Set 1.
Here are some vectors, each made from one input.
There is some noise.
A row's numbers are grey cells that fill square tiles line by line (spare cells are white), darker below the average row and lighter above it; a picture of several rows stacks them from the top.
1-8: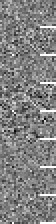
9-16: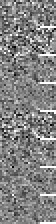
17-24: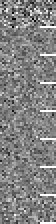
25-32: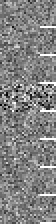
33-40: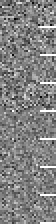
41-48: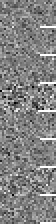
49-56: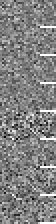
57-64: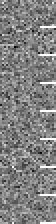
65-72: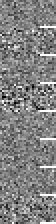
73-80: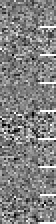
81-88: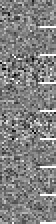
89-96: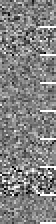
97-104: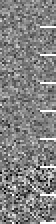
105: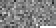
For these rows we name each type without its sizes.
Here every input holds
a point on a circle and a true/false value.
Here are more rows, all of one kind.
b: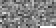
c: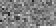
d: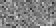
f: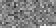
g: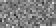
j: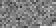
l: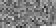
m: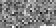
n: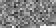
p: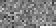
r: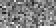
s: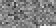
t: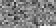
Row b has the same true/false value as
d and p.
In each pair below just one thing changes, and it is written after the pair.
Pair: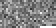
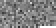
the true/false value
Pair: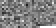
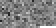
the place on the circle
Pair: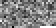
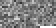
the place on the circle
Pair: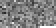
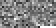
the true/false value
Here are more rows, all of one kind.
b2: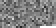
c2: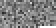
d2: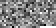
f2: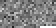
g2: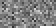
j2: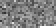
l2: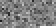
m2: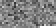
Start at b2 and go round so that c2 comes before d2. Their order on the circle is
b2, m2, f2, g2, c2, j2, l2, d2.
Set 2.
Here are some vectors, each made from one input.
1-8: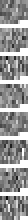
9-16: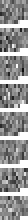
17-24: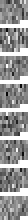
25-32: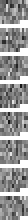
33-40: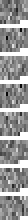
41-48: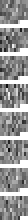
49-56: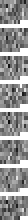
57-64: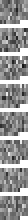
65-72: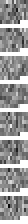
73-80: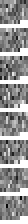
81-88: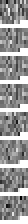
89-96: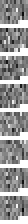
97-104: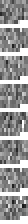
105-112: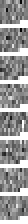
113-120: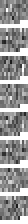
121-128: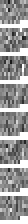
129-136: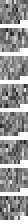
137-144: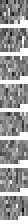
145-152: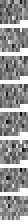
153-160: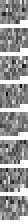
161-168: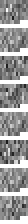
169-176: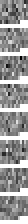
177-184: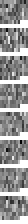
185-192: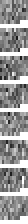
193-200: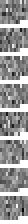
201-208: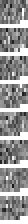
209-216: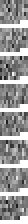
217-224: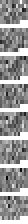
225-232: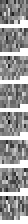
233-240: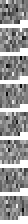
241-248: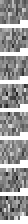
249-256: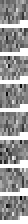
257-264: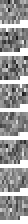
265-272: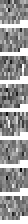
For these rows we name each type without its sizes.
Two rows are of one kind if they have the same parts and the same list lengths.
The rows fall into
2 kinds.
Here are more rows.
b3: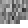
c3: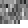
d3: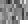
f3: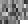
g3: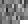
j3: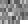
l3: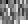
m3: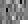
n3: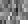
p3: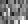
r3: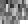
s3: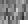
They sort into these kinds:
b3, c3, d3, f3, g3, j3, m3, n3, r3, s3
l3, p3

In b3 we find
a node of a tree and a true/false value.
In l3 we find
a true/false value.
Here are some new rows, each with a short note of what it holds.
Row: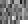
a node of a tree and a true/false value
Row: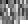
a true/false value
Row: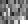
a true/false value
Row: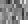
a node of a tree and a true/false value
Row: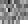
a node of a tree and a true/false value
